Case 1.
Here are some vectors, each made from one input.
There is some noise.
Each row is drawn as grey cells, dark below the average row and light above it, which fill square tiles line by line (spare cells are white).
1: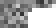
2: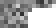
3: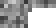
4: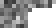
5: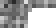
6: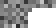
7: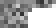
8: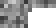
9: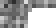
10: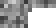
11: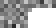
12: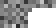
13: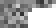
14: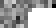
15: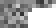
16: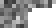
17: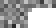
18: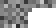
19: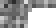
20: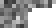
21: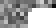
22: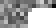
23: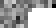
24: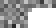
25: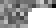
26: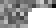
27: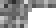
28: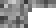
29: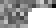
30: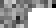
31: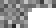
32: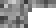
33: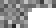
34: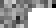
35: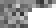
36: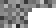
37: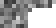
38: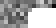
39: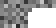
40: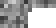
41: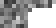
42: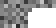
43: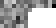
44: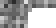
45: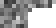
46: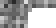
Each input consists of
three true/false values.
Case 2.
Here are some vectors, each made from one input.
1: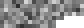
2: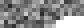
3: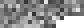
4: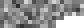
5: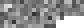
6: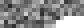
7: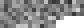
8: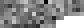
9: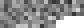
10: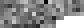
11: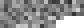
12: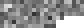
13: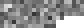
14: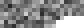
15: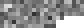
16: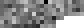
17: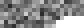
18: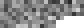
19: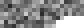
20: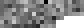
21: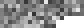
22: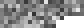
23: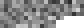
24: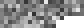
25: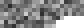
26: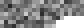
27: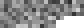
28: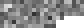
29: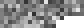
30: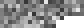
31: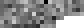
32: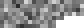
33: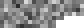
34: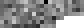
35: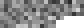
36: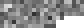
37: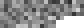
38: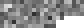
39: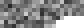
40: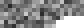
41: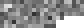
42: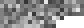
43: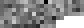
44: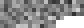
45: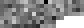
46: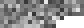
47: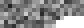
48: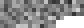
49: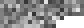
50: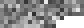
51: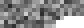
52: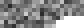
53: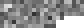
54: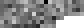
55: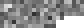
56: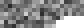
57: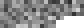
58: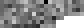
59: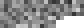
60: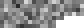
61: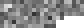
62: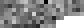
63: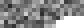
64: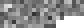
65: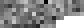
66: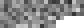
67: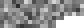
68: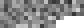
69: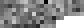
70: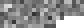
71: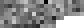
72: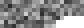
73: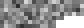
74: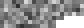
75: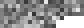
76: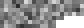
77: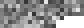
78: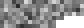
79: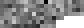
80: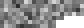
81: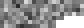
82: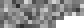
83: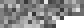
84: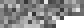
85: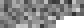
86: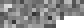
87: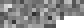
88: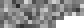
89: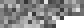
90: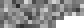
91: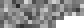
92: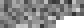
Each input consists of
a point on a 6-point circle.
